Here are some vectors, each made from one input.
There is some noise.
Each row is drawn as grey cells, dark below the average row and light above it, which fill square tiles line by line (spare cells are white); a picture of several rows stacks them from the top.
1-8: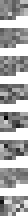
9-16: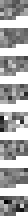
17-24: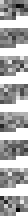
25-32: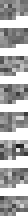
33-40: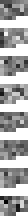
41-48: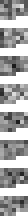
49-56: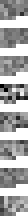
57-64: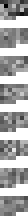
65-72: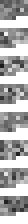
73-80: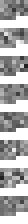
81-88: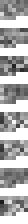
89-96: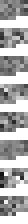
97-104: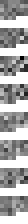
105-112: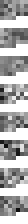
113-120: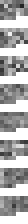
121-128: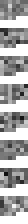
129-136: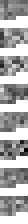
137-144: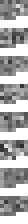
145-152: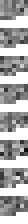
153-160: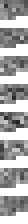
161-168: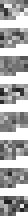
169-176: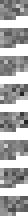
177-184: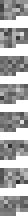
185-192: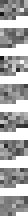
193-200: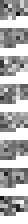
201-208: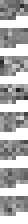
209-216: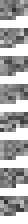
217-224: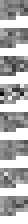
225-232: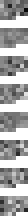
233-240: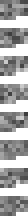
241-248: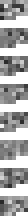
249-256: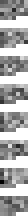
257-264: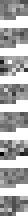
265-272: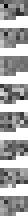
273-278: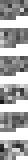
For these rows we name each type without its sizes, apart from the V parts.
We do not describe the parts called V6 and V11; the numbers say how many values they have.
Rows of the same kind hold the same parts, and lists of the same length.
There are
3 kinds of row.
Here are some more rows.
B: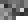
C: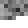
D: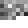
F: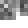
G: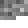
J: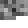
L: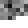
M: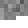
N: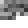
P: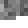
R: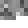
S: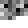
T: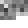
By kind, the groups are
B, G, J, L
C, F, M, N, P, R, S, T
D

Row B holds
a value of V6 and a value of V11.
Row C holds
three true/false values and a value of V11.
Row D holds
a point on a line.
